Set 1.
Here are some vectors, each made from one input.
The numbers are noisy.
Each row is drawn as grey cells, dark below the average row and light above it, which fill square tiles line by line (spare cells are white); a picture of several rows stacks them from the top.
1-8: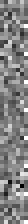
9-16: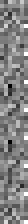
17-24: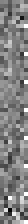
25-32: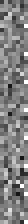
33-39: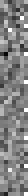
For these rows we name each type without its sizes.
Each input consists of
a node of a tree.
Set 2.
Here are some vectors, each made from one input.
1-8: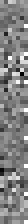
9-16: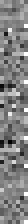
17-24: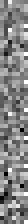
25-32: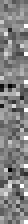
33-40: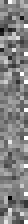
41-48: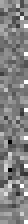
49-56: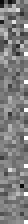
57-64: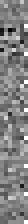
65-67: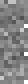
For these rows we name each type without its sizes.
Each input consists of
either a fixed value, or three true/false values.
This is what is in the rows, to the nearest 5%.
About 10% of them hold a fixed value. The rest hold three true/false values.
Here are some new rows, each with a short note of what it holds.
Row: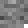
three true/false values
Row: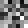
three true/false values
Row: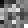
a fixed value
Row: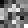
a fixed value
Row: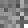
three true/false values
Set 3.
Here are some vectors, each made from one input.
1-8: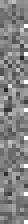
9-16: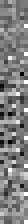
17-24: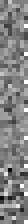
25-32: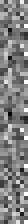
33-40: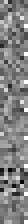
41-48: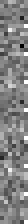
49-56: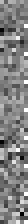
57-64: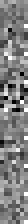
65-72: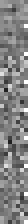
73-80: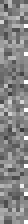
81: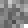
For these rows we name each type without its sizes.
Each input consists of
either a fixed value, or four true/false values.
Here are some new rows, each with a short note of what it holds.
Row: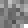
four true/false values
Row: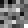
a fixed value
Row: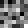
a fixed value
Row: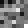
a fixed value
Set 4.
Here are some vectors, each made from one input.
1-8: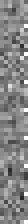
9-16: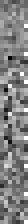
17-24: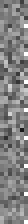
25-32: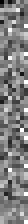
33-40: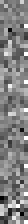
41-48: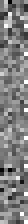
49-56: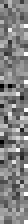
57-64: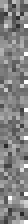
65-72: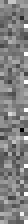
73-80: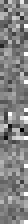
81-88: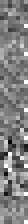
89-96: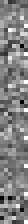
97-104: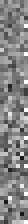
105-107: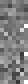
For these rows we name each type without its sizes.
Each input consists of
either a fixed value, or four true/false values.
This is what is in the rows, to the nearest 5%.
About 5% of them hold a fixed value. The rest hold four true/false values.
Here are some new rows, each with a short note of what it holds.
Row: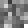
four true/false values
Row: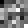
a fixed value
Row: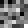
a fixed value
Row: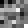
a fixed value
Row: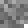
four true/false values
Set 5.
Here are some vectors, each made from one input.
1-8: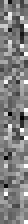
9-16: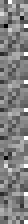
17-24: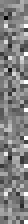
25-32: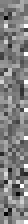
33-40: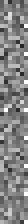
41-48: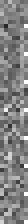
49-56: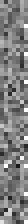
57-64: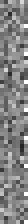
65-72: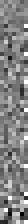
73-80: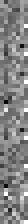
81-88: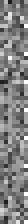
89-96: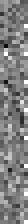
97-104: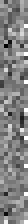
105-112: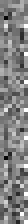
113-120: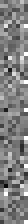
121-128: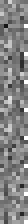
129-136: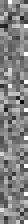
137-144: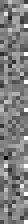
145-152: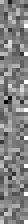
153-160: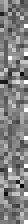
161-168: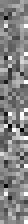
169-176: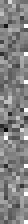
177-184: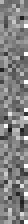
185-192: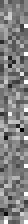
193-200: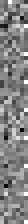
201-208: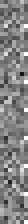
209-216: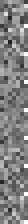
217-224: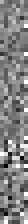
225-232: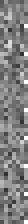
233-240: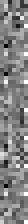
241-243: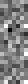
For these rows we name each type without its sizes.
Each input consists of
a node of a tree.
